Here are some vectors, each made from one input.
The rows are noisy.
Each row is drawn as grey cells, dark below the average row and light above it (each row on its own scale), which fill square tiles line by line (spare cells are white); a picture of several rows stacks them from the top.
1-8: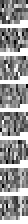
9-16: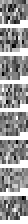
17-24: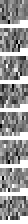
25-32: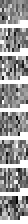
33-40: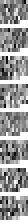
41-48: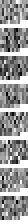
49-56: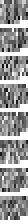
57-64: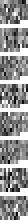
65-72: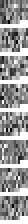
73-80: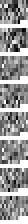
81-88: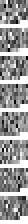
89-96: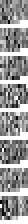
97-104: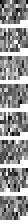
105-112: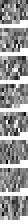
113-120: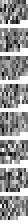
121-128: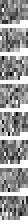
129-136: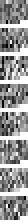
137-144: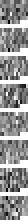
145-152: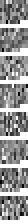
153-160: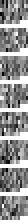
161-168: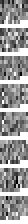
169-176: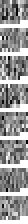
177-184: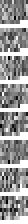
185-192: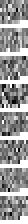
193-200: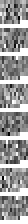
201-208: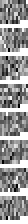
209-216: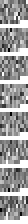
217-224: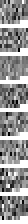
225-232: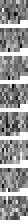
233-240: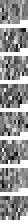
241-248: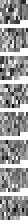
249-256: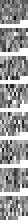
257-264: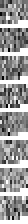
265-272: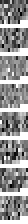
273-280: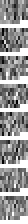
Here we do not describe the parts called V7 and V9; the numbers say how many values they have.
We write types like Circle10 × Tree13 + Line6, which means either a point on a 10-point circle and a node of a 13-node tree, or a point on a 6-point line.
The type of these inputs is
Bool × (Line8 + V9) × V7 + Line10.
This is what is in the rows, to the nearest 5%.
About 20% of them hold a point on a 10-point line. The rest hold a true/false value and a value of V7, together with either a point on an 8-point line, or a value of V9.
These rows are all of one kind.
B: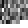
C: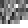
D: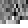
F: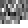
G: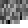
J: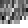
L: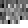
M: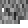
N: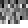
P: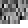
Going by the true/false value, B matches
F and M.
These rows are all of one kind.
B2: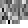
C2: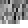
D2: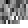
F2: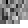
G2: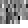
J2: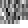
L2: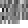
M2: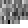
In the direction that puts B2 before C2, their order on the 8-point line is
G2, J2, L2, M2, B2, C2, D2, F2.
